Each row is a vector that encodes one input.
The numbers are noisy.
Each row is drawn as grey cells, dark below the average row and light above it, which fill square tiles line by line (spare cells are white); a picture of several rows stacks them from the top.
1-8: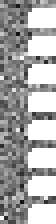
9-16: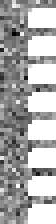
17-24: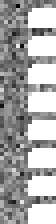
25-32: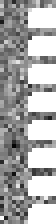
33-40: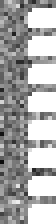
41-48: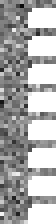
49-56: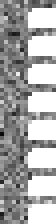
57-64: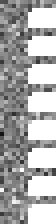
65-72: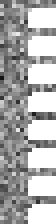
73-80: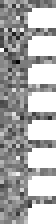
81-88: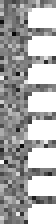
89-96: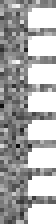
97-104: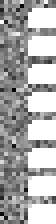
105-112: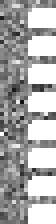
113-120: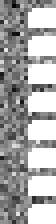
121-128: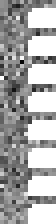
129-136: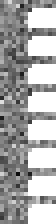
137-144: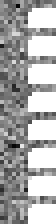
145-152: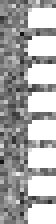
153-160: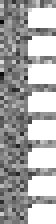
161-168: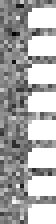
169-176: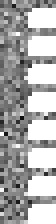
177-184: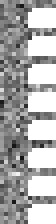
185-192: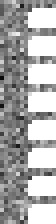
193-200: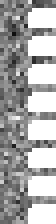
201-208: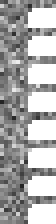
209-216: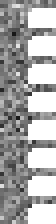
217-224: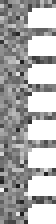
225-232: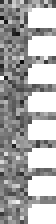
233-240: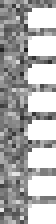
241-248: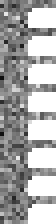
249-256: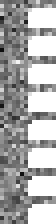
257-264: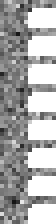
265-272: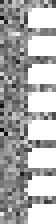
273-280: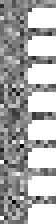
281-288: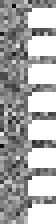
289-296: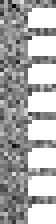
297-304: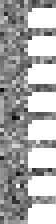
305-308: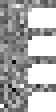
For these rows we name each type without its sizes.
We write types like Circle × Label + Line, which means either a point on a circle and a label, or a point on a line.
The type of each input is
(Bool × Bool × Bool × Bool + Unit) × List(Line).
